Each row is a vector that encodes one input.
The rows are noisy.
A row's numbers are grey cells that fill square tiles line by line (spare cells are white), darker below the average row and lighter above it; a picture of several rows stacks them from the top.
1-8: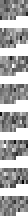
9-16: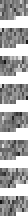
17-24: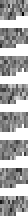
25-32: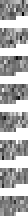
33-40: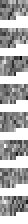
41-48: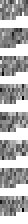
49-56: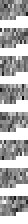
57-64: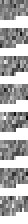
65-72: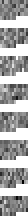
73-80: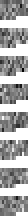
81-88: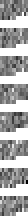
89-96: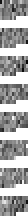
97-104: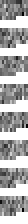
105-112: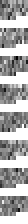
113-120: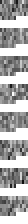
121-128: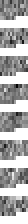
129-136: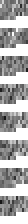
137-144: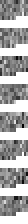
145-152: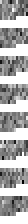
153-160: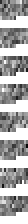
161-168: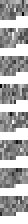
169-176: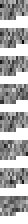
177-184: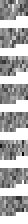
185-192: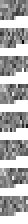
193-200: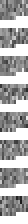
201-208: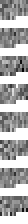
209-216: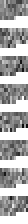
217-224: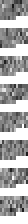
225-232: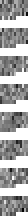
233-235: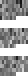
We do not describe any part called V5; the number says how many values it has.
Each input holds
a true/false value and a value of V5, together with a list of up to two points on a 6-point line.
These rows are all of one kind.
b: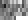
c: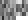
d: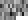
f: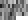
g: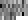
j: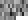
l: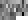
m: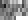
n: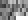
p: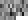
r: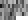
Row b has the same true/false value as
c, m and n.
